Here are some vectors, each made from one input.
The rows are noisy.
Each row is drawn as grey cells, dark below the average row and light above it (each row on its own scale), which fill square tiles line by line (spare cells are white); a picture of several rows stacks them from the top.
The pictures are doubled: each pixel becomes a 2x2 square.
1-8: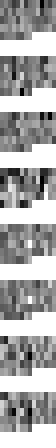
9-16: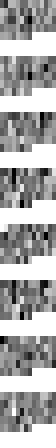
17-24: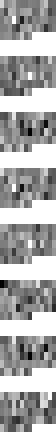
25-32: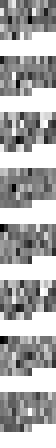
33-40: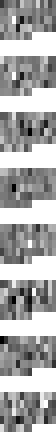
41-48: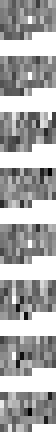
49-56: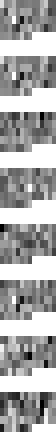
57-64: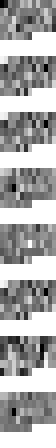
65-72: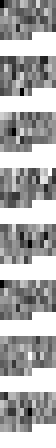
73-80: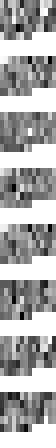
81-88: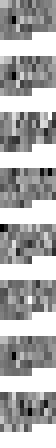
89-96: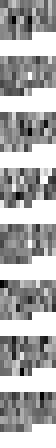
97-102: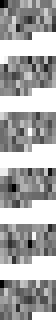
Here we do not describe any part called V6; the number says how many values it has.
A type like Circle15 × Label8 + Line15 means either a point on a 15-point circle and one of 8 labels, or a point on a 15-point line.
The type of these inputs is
(Line4 + Tree7) × V6.
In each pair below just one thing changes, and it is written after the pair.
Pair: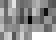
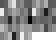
the node of the tree
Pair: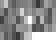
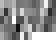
the value of V6
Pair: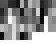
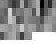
the node of the tree
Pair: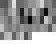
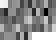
the value of V6
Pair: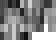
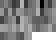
the node of the tree
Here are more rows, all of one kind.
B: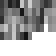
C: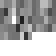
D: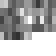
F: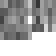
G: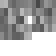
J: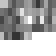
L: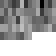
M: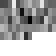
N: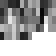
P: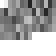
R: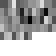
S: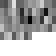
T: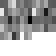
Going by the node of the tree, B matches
F and M.
